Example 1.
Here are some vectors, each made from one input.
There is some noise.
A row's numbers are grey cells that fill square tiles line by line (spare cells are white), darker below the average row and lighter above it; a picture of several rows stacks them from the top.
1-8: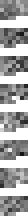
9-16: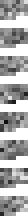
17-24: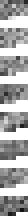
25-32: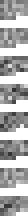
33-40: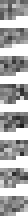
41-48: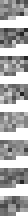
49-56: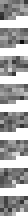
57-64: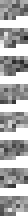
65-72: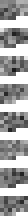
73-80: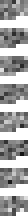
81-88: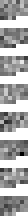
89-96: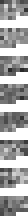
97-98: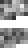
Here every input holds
a node of a 10-node tree and four true/false values.
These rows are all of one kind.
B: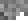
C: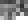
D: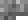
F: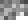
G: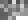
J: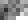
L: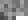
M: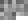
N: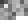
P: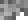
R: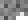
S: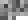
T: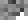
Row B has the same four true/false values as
G, L, R and S.
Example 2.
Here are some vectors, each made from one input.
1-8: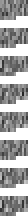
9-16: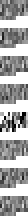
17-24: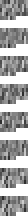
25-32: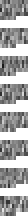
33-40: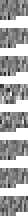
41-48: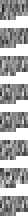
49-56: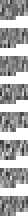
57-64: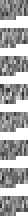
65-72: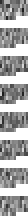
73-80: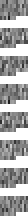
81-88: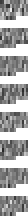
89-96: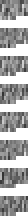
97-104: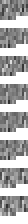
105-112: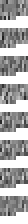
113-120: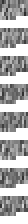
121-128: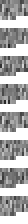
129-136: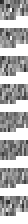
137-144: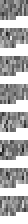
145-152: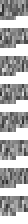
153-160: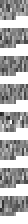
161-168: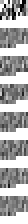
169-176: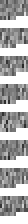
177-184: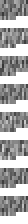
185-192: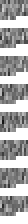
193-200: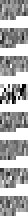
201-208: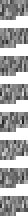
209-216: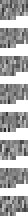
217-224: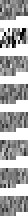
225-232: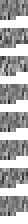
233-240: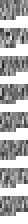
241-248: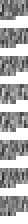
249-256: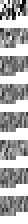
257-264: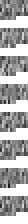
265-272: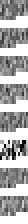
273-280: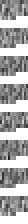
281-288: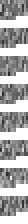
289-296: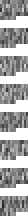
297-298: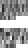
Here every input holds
a list of up to two points on a 7-point line.
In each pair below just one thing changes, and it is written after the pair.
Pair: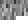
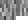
the place on the 7-point line in item 2 of the list
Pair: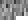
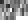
the place on the 7-point line in item 1 of the list
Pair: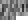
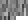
the place on the 7-point line in item 1 of the list
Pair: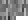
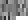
the place on the 7-point line in item 2 of the list
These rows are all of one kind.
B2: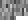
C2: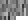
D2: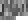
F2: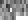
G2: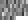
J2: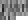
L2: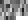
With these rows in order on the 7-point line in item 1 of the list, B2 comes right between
F2 and G2.
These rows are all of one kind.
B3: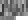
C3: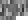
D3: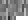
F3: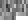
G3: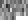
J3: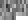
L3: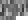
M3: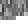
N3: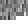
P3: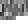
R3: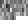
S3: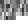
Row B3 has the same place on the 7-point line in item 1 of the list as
C3, L3, M3 and P3.
